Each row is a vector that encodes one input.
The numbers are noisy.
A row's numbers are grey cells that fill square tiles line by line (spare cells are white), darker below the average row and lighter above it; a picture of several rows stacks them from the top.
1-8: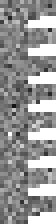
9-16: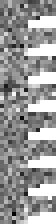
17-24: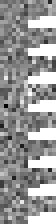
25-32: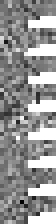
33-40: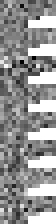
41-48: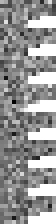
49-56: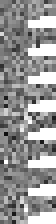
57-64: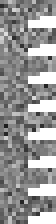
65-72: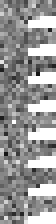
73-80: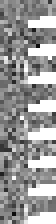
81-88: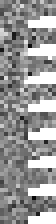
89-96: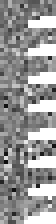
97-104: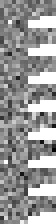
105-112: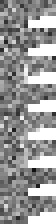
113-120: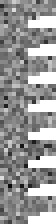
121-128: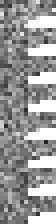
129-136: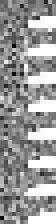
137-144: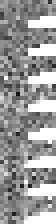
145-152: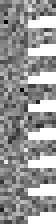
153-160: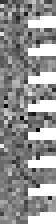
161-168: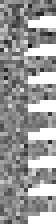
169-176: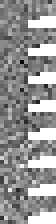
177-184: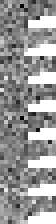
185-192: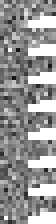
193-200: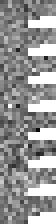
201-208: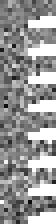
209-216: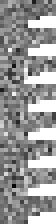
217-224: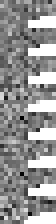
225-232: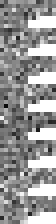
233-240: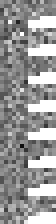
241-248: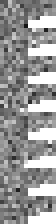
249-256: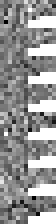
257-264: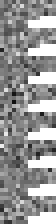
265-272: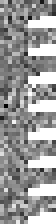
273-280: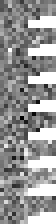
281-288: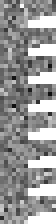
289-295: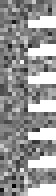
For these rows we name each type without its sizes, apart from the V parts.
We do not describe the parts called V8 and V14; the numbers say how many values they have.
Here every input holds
either a point on a line, or four true/false values, or a value of V8 and a value of V14.
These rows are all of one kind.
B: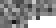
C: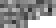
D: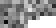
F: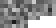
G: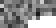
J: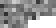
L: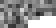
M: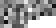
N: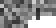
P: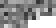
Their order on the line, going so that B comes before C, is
L, G, N, B, F, C, P, J, D, M.
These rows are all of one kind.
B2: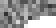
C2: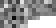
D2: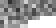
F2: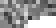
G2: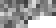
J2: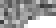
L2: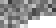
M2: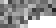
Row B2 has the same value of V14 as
G2 and M2.
